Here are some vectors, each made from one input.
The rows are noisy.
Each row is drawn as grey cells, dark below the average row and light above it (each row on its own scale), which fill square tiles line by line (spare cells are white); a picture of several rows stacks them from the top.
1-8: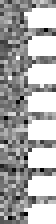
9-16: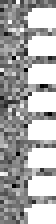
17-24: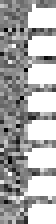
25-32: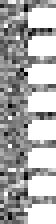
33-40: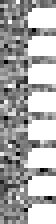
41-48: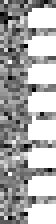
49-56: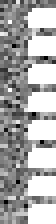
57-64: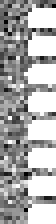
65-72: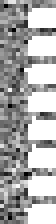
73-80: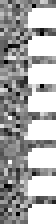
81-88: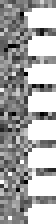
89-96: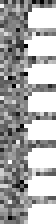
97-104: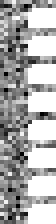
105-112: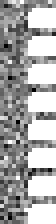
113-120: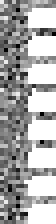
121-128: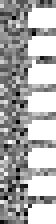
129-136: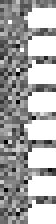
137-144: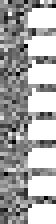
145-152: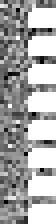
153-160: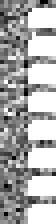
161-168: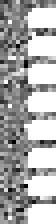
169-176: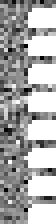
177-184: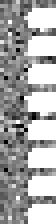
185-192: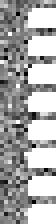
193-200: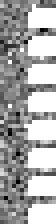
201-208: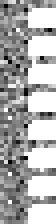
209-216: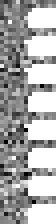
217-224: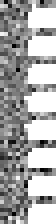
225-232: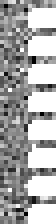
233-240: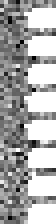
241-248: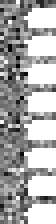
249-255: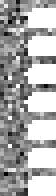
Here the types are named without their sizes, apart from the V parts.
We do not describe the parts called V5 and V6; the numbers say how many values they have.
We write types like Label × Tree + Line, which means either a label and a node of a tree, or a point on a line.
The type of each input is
(Bool × Bool × Bool + Label) × V5 + V6.
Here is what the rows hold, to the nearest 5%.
About 85% of them hold a value of V5, together with either a label, or three true/false values. The rest hold a value of V6.
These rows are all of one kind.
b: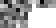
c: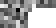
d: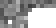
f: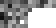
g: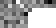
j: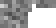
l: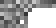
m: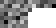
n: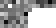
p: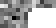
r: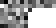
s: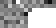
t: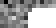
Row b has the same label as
f and t.
